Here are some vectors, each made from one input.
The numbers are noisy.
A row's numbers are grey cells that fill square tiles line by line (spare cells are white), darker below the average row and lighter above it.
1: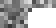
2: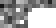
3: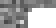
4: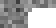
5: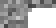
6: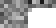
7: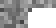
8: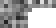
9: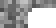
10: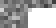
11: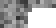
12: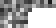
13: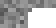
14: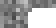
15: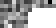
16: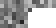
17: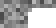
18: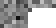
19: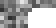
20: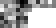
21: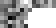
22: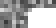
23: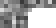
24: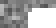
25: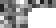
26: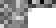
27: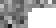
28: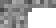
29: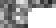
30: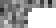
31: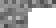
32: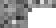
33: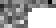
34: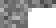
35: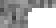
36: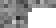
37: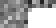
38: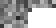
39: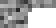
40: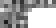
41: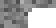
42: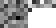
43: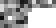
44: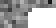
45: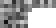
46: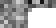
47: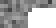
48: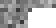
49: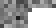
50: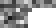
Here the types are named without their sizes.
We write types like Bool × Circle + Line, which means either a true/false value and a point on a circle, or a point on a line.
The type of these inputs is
Line × Line + Tree.
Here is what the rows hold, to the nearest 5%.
About 35% of them hold a point on each of two lines. The rest hold a node of a tree.
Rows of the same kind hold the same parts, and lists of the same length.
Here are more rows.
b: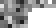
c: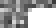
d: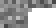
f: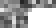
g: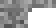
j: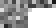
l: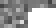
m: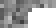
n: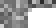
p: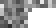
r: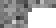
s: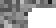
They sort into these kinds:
b, d, g, j, m, n, p, s
c, f, l, r

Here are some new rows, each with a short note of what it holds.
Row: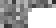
a node of a tree
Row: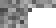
a node of a tree
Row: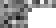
a point on each of two lines
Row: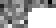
a point on each of two lines
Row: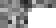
a point on each of two lines
